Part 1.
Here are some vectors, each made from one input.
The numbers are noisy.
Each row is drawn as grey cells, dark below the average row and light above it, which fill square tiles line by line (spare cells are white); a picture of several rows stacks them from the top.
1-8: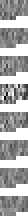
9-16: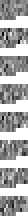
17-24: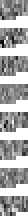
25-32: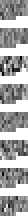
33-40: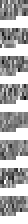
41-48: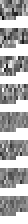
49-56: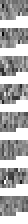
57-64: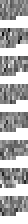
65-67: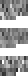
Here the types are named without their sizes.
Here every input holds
a node of a tree.
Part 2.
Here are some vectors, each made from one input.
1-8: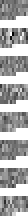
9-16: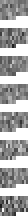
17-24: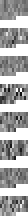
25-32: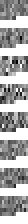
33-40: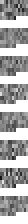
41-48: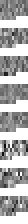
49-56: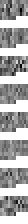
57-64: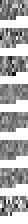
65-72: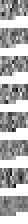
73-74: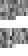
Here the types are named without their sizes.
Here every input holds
a node of a tree.
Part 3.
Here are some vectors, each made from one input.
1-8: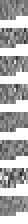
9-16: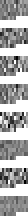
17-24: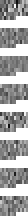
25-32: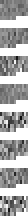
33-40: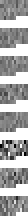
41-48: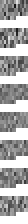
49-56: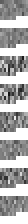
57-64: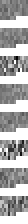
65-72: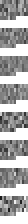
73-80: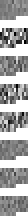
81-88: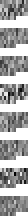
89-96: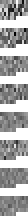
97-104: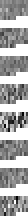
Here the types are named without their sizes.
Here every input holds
a label.
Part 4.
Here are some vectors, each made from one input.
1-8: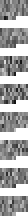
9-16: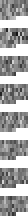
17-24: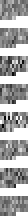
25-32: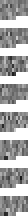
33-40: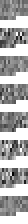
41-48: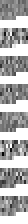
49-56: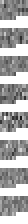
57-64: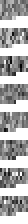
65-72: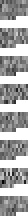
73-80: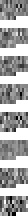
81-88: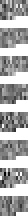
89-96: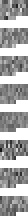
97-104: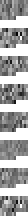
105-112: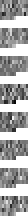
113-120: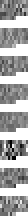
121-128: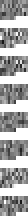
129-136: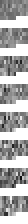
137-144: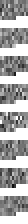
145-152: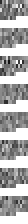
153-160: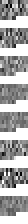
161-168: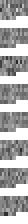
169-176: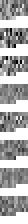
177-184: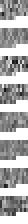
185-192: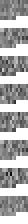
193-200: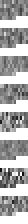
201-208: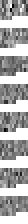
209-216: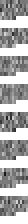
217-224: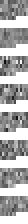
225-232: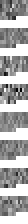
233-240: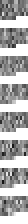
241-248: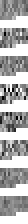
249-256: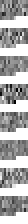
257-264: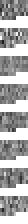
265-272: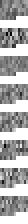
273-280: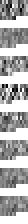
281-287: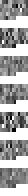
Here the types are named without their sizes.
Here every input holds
a node of a tree.
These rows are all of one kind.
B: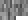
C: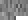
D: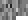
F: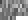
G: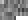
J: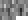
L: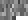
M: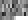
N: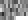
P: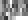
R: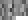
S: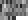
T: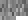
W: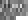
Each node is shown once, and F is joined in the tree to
W.
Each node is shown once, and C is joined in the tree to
B, G, L, T and W.
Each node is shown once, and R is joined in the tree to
T.
